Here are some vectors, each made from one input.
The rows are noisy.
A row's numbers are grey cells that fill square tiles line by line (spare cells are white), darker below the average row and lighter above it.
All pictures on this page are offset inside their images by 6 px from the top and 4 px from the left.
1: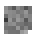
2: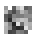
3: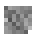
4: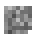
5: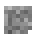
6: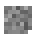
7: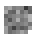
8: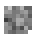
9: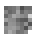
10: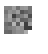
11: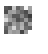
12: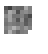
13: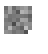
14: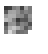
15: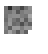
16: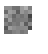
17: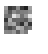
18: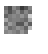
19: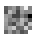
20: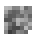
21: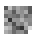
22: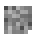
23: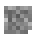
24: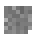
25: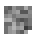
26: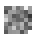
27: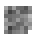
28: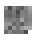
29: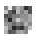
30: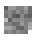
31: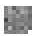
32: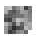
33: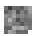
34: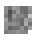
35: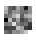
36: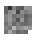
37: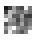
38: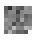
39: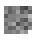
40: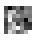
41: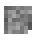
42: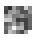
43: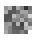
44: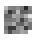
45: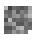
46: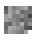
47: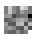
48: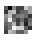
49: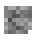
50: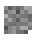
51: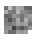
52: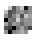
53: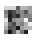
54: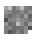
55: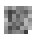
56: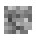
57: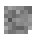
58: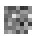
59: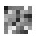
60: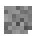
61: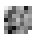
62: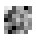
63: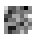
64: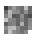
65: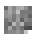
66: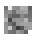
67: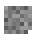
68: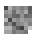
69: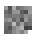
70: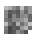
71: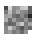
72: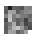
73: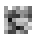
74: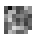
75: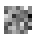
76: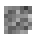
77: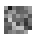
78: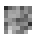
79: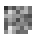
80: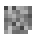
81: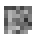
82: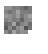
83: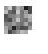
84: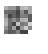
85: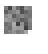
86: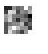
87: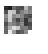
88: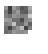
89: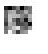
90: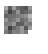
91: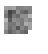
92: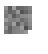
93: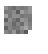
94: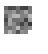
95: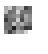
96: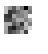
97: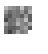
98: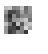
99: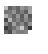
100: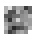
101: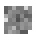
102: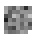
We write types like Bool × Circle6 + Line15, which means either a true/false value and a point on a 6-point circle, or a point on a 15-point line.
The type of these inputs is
Bool × (Line6 + Tree7).
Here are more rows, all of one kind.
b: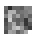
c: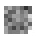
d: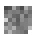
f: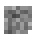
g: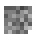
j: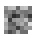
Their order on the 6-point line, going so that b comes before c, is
f, g, d, j, b, c.
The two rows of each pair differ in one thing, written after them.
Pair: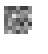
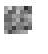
the true/false value
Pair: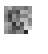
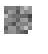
the node of the tree
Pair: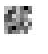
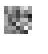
the true/false value
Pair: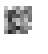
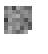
the true/false value
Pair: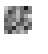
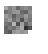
the node of the tree
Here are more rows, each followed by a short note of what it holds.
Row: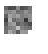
a point on a 6-point line and a true/false value
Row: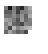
a point on a 6-point line and a true/false value
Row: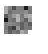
a point on a 6-point line and a true/false value
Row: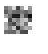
a point on a 6-point line and a true/false value
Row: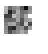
a node of a 7-node tree and a true/false value
